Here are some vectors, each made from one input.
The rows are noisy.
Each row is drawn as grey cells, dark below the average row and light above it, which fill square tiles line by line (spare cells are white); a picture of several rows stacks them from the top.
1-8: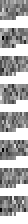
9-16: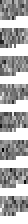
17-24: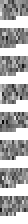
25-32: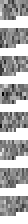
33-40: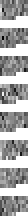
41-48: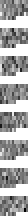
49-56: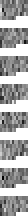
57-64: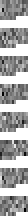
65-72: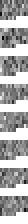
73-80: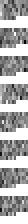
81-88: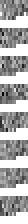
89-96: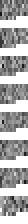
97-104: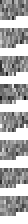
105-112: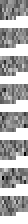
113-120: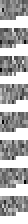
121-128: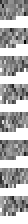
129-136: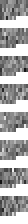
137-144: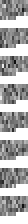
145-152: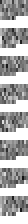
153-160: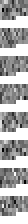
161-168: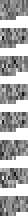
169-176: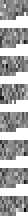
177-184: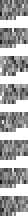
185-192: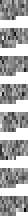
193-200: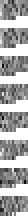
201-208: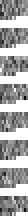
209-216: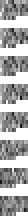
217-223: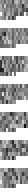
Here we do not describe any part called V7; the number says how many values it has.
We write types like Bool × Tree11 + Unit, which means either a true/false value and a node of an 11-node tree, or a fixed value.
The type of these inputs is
(Bool × Line5 + V7) × Line4.
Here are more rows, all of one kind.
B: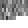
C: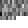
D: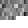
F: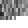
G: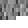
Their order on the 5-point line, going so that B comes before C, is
D, G, B, F, C.
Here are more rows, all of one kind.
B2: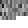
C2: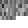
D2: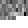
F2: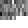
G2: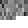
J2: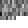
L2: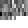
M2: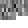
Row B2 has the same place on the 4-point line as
C2 and G2.
